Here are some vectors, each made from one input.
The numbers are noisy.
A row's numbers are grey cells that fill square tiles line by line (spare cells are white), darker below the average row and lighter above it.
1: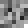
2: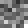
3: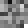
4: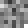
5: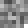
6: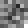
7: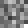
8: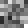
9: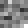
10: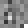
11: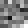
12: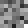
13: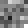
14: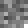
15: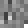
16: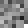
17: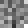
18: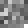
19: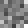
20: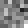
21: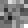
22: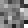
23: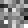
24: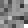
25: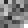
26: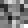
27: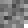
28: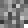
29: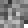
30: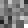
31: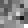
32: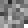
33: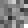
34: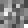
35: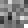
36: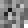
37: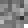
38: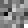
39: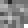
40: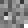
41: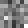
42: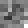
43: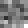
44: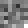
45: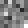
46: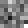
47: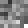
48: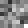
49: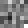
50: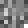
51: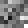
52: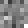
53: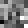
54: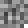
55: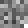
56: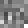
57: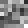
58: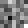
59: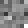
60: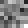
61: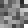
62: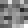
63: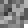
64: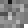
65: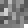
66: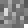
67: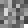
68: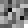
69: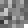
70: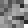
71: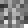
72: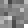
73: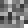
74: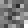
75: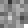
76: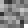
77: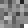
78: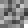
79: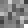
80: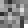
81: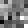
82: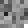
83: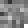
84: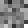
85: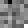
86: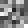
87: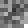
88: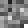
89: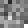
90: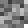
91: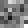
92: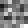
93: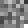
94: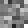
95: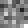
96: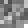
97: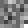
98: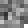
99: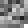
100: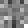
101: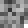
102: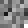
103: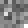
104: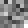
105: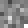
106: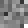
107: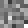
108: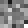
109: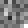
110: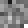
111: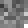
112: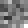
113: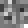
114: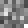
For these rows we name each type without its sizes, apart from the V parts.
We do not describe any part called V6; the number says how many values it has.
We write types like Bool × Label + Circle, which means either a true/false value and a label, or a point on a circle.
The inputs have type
Bool × (Line + V6).
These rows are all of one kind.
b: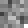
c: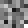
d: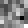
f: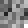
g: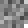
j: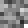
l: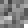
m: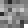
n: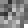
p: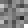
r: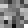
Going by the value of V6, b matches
j and m.
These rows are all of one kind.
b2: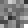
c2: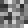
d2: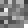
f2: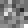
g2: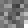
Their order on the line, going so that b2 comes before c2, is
b2, c2, d2, f2, g2.
